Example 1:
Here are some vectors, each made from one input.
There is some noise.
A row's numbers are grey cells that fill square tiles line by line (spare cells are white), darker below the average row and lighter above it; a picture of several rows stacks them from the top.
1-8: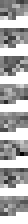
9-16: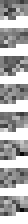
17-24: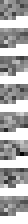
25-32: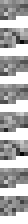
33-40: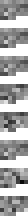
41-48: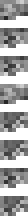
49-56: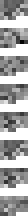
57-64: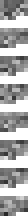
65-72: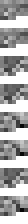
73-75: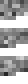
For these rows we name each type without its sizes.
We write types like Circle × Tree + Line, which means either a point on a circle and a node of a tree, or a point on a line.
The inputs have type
Line.
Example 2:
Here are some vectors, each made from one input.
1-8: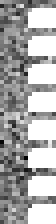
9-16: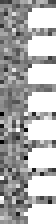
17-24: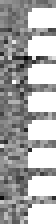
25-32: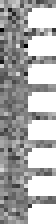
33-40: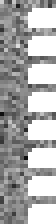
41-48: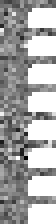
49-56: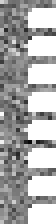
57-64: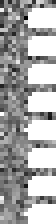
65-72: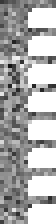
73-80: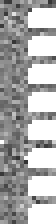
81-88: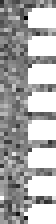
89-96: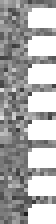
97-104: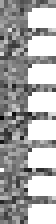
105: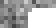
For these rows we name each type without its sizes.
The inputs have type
Tree.
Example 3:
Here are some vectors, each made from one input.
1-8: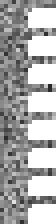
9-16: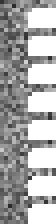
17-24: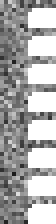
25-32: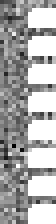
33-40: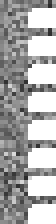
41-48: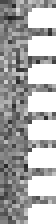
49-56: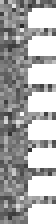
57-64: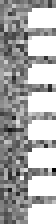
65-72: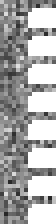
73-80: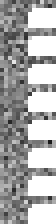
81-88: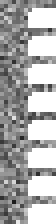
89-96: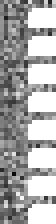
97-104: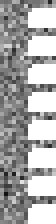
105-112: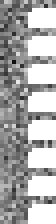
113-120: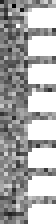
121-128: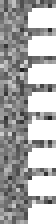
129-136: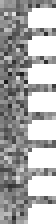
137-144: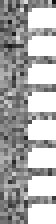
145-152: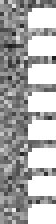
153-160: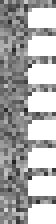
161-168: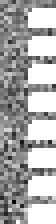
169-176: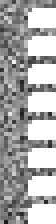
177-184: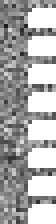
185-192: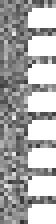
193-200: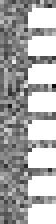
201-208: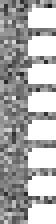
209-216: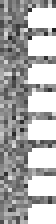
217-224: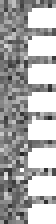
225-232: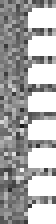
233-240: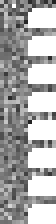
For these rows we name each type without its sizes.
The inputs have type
Line.
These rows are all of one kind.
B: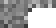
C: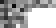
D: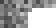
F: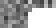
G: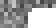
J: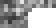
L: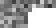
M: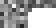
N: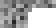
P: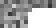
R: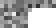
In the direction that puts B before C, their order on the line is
B, J, C, D, F, R, M, G, P, L, N.
